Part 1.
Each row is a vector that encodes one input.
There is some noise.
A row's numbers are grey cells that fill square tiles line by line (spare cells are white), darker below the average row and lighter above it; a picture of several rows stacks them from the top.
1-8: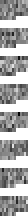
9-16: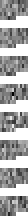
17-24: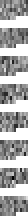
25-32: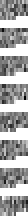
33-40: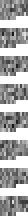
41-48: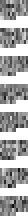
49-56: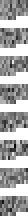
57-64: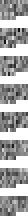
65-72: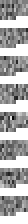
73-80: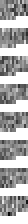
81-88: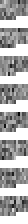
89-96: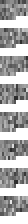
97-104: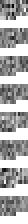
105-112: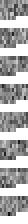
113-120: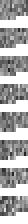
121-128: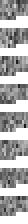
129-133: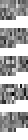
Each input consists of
a point on a 13-point circle.
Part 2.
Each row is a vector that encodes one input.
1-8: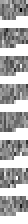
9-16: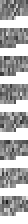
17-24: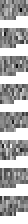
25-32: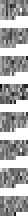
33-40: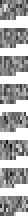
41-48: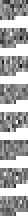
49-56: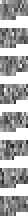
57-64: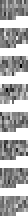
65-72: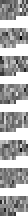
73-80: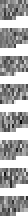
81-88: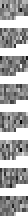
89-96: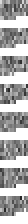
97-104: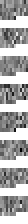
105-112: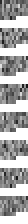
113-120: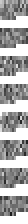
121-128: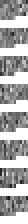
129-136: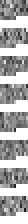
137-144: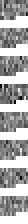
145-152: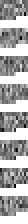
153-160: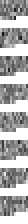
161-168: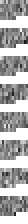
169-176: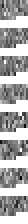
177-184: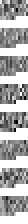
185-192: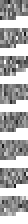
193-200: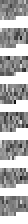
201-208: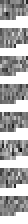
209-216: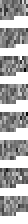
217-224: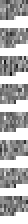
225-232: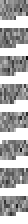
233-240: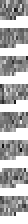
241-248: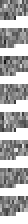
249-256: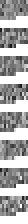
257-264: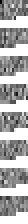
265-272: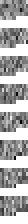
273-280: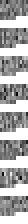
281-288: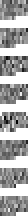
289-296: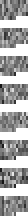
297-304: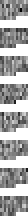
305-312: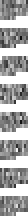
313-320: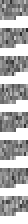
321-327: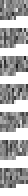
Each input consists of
a point on a 13-point circle.
